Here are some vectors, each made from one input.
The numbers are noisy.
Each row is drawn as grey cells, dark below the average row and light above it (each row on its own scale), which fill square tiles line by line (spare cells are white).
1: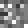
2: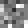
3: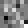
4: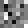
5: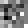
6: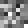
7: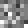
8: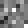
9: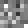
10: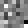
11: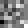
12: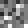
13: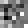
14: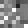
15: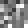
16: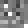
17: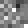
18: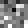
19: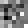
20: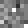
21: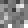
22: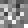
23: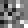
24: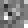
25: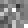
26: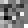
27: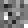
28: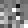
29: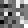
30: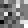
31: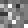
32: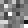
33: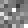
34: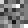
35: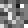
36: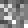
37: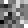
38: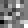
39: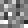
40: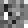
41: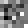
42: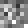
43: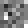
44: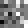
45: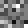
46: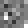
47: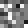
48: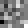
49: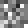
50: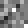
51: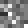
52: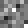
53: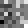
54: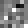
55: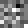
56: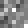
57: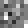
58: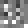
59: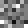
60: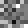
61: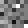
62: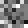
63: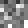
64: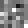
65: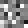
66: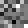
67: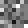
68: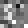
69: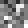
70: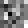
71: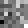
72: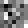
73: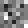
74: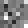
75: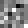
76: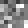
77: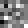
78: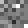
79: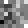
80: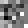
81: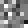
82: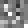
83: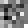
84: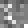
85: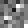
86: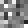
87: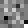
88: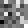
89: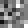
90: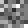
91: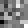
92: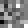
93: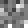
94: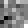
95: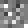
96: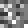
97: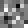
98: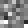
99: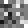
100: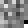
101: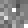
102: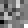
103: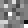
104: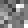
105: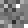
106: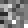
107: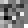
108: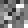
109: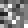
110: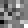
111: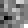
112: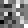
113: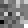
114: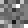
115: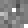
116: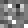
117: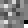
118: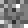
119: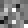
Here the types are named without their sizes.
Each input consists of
a list of points on a line.
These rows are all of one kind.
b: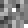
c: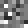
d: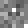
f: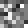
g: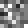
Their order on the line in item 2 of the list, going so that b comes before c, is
d, b, f, g, c.
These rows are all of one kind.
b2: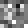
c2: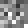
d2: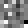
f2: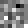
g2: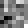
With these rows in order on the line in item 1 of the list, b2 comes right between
c2 and g2.
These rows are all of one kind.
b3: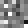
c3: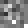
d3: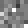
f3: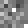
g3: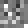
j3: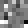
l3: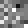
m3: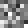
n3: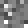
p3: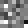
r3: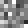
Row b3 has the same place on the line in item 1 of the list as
j3, n3, p3 and r3.
